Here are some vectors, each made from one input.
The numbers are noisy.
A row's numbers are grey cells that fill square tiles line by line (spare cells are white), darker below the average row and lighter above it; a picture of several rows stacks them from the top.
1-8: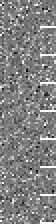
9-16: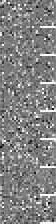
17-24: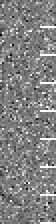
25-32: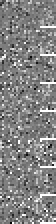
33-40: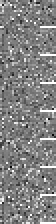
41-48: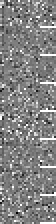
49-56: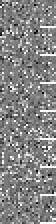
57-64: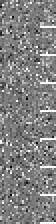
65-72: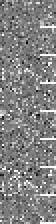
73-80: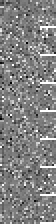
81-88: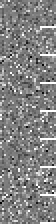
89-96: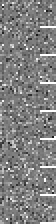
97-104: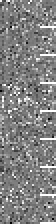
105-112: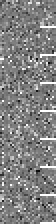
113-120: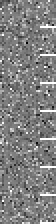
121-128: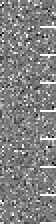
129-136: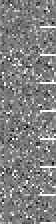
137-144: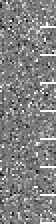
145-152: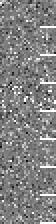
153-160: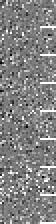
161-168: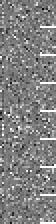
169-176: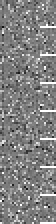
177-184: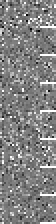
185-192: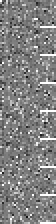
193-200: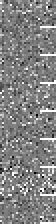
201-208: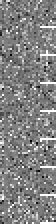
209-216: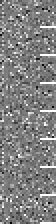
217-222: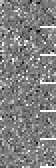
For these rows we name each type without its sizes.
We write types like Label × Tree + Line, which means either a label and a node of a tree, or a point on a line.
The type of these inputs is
(Circle + Line) × Line.
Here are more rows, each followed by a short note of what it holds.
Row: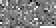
a point on a circle and a point on a line
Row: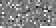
a point on each of two lines
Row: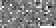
a point on a circle and a point on a line
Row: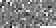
a point on a circle and a point on a line
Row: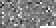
a point on each of two lines
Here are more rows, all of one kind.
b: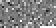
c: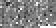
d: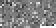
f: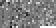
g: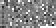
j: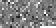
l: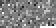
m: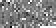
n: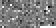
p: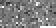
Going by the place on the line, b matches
c, d and p.
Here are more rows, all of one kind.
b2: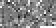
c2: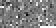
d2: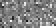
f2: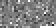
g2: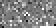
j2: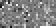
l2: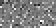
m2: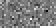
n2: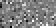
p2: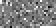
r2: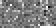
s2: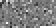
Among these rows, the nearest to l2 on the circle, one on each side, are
f2 and r2.
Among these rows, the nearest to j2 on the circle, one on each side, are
d2 and g2.
